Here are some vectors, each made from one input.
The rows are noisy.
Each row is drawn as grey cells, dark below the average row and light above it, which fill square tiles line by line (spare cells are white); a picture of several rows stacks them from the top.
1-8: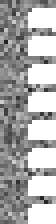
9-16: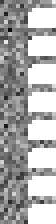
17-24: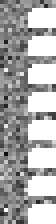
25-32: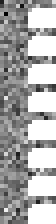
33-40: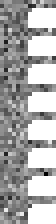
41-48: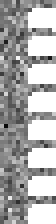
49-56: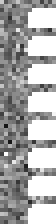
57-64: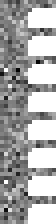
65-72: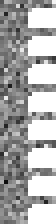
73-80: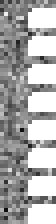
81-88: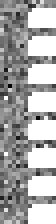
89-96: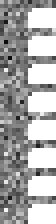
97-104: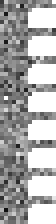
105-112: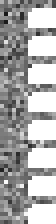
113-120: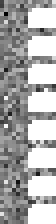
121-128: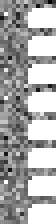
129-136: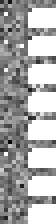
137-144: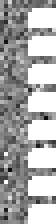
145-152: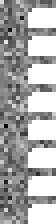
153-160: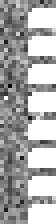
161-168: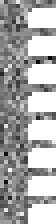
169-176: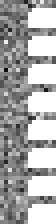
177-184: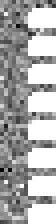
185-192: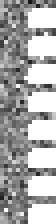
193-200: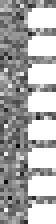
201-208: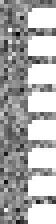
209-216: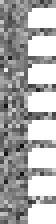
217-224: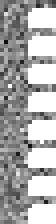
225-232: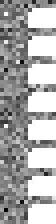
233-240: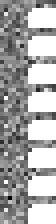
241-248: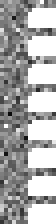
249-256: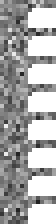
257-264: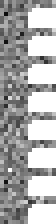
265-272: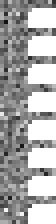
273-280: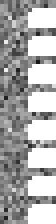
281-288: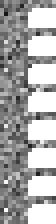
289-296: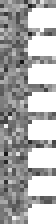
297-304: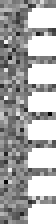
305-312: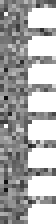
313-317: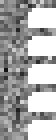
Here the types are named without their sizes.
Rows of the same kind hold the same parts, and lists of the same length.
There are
2 kinds of row.
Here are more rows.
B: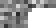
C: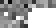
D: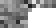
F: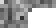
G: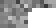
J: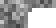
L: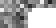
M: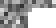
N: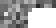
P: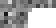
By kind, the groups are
B, D, F, G, J, N, P
C, L, M

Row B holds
a point on a circle, a label and a true/false value.
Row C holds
two labels.
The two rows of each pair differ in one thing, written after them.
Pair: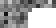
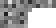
the true/false value
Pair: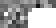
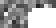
the true/false value
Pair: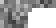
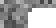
the place on the circle
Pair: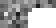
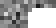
the place on the circle
